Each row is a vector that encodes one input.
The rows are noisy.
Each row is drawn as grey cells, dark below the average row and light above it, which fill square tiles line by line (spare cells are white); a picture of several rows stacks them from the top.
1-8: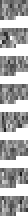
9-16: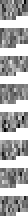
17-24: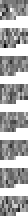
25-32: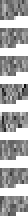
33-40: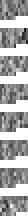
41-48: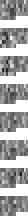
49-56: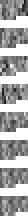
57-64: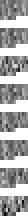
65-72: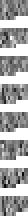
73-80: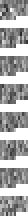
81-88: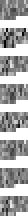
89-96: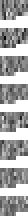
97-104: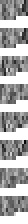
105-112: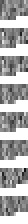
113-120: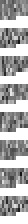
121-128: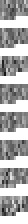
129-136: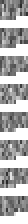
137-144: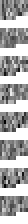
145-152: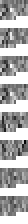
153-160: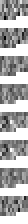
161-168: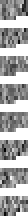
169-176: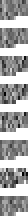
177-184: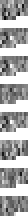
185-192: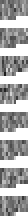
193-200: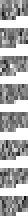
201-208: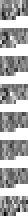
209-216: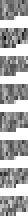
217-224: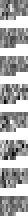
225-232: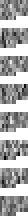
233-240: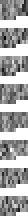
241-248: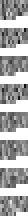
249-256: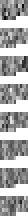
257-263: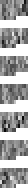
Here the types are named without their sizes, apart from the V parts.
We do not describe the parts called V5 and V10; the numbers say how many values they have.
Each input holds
either a point on a circle, or a point on a line, or a true/false value and a value of V5, or a value of V10.
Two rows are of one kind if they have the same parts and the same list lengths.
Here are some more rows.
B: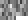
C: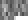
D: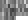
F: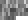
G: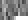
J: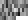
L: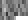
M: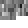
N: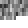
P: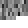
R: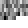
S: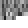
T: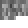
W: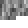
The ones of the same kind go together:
B, N
C, G, L, T
D, F, M, W
J, P, R, S

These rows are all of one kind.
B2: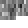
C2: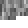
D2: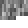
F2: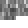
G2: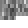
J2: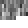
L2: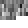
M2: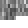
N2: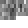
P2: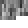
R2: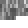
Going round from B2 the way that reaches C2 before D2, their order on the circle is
B2, N2, G2, M2, F2, R2, C2, D2, P2, J2, L2.
